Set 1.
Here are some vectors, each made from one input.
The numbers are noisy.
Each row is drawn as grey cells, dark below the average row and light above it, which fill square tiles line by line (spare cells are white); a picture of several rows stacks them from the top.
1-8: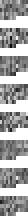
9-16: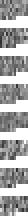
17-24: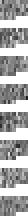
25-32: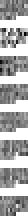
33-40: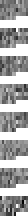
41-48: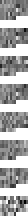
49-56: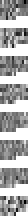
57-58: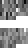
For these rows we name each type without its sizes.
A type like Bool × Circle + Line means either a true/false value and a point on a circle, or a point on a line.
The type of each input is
List(Line).
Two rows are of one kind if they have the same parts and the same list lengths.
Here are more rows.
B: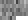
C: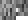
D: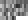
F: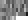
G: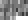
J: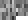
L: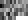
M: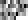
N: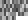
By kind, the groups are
B, F, G, L, N
C, D, J
M

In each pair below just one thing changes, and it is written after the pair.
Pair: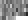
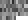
the place on the line in item 1 of the list
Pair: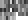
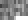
the place on the line in item 2 of the list
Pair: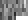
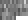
the place on the line in item 2 of the list
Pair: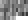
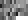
the place on the line in item 2 of the list
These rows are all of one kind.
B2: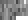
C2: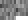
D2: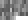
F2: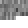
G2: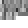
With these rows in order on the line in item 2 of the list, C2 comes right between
F2 and G2.
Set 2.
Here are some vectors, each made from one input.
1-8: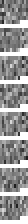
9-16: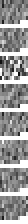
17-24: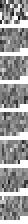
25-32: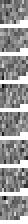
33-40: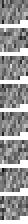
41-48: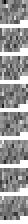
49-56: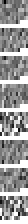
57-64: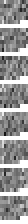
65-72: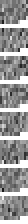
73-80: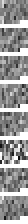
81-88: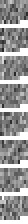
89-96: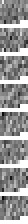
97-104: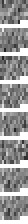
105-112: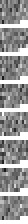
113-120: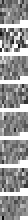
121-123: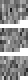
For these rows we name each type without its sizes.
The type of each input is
List(Line).
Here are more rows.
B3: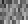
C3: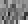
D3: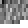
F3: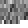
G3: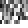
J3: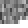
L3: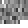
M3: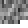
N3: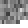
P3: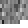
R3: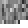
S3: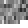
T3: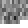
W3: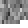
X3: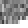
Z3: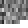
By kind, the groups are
B3, D3, M3, R3, S3, Z3
C3, F3, J3, L3, N3, P3, T3, W3, X3
G3

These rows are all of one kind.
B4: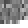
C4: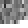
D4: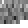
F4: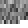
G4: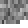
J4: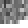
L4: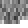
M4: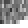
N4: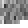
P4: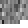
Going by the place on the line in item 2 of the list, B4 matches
D4 and G4.
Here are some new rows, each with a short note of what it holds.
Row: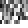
the empty list
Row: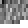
a list of one item
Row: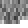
a list of two items
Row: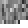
a list of one item
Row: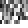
the empty list
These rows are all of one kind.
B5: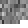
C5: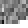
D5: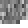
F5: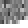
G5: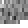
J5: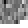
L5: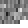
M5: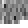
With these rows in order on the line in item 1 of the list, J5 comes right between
F5 and L5.
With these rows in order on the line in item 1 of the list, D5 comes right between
B5 and M5.
